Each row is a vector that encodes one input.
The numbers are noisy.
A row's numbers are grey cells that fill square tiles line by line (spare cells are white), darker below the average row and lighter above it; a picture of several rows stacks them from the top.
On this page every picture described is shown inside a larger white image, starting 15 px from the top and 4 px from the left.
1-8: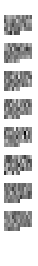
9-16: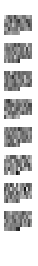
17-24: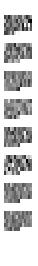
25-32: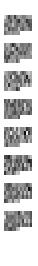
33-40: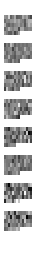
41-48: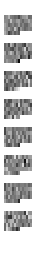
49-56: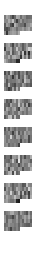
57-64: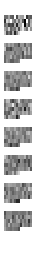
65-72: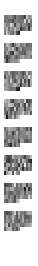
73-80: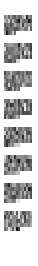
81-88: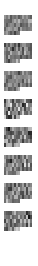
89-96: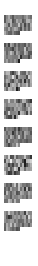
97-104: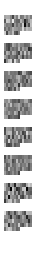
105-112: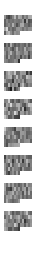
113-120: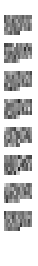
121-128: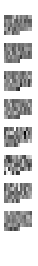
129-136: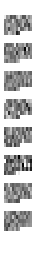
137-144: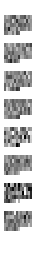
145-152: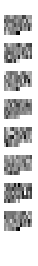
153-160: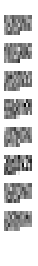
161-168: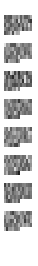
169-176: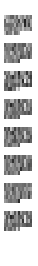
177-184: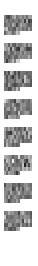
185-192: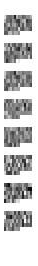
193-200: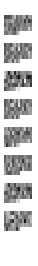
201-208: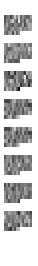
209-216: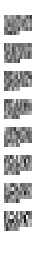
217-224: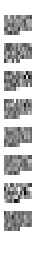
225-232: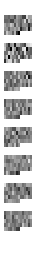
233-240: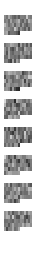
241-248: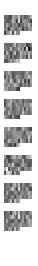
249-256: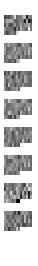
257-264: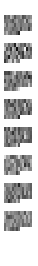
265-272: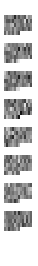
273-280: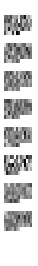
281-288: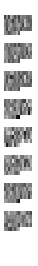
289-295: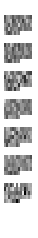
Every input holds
either a point on a 17-point circle, or three true/false values.
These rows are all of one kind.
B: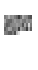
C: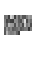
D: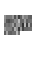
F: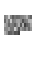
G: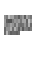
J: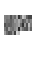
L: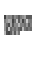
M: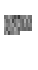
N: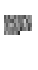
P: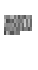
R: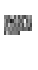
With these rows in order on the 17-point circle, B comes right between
G and J.
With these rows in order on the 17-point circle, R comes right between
C and P.
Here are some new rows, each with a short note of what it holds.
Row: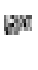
three true/false values
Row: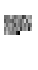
a point on a 17-point circle
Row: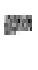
three true/false values
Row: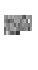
a point on a 17-point circle
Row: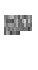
a point on a 17-point circle
